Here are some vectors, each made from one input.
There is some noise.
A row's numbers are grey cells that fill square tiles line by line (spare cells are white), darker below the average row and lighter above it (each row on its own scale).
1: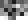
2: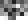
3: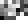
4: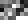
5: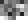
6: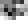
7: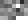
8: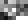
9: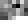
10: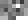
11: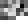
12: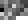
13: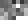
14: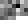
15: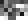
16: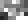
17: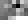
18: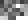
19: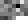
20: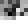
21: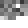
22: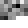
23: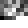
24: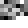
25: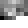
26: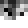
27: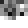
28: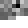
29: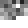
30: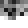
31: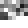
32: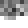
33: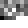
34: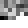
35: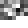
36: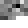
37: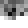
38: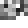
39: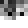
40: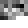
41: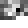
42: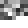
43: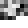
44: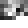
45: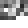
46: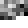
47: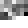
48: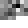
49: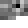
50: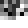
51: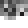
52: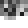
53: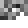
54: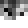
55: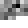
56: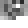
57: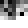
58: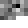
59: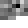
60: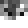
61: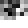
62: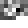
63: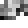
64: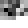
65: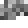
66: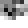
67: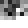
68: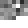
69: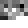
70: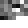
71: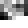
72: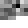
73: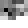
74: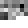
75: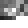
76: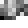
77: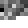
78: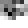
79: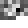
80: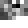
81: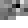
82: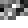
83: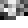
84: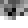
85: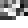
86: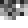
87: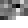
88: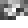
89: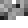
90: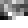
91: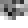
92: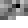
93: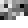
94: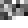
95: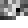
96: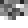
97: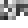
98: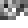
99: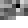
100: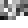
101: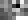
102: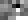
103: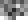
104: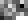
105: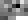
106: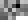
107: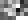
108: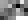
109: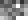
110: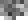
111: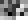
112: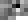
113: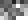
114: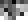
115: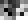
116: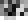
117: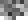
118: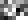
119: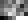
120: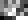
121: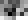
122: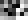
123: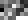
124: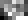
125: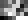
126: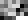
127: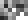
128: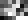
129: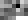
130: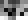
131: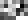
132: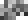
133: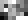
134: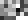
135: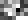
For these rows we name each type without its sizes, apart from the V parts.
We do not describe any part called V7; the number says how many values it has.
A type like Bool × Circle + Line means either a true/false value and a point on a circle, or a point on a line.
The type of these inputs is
List(Bool × V7).
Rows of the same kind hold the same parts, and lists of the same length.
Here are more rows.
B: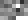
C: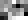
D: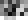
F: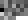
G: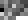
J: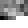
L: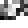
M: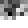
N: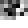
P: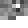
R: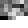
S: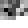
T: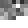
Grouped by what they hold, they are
B, D, M, N, P, S, T
C, J, L, R
F, G

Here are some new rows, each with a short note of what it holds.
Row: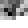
a list of one item
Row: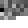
the empty list
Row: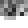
a list of one item
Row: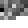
the empty list
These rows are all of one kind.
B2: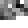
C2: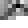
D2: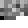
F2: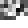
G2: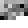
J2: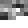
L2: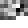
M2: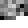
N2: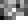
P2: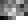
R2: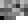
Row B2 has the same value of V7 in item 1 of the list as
C2, G2, L2 and M2.
